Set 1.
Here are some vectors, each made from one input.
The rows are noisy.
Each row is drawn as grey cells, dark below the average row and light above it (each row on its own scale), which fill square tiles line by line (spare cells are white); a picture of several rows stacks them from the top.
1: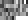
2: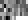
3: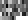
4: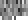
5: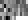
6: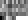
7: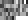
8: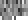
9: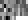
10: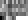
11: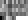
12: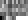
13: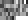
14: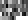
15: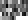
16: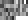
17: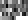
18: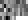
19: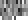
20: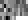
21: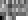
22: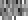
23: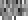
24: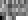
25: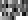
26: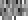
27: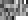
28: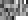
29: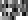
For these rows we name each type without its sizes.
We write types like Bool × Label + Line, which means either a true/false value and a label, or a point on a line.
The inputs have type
Label.
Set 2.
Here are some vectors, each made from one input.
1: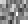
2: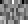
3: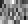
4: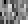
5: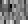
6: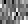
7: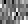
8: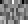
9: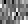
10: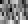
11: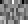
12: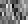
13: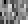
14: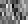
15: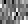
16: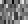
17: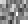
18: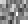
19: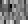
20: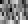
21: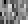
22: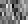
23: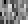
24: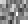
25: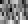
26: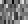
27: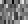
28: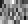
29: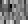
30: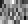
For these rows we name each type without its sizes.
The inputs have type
Bool × Bool × Bool + Unit.
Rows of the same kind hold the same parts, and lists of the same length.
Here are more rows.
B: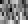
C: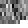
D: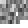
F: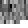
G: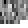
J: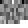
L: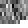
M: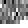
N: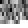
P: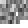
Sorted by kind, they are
B, C, F, G, J, L, M, N
D, P

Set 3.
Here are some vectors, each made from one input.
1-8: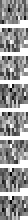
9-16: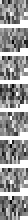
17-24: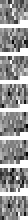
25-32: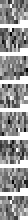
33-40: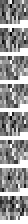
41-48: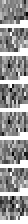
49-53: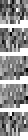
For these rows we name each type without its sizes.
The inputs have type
Line.
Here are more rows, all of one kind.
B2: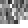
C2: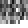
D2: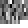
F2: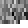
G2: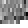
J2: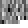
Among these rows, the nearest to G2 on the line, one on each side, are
F2 and J2.
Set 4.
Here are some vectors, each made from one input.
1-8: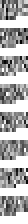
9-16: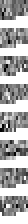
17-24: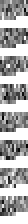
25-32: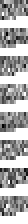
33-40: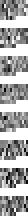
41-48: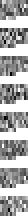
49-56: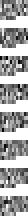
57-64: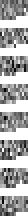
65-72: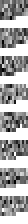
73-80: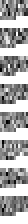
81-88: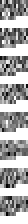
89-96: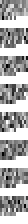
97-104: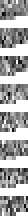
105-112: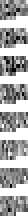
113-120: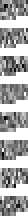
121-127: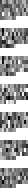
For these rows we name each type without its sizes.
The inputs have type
Line × Line.
